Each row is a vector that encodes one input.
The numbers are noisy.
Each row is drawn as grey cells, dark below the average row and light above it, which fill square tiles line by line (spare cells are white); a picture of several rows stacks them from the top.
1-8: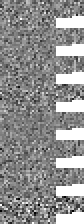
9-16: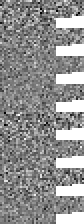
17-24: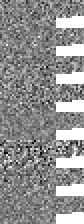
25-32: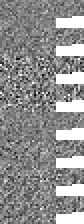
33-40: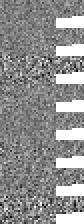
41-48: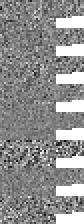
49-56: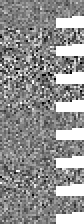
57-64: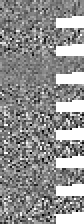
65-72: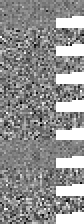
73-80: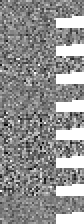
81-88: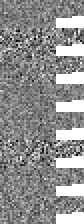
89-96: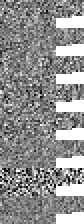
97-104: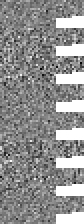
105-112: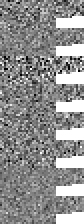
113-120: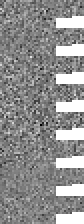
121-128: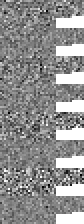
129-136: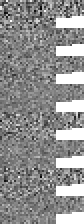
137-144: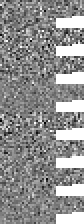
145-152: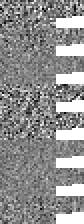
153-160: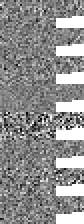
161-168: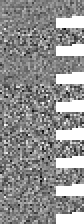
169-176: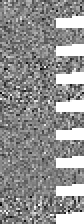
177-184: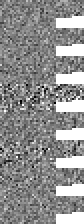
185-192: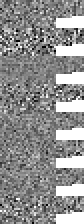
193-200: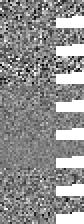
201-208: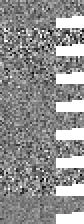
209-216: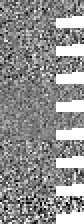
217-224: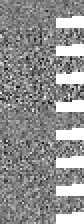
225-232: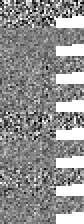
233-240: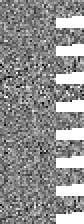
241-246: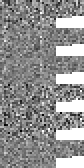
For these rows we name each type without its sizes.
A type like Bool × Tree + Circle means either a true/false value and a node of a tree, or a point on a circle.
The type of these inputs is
(Bool × Bool × Bool + Unit) × (Label + Line) × Line.
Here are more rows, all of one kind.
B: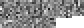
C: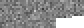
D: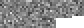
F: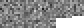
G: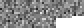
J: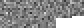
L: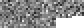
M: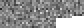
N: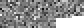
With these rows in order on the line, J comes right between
B and D.
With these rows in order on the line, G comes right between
C and M.
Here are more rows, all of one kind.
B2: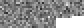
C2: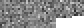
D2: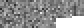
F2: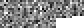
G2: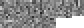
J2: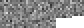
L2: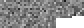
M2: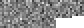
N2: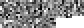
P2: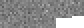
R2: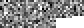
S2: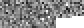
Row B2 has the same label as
M2, N2 and S2.
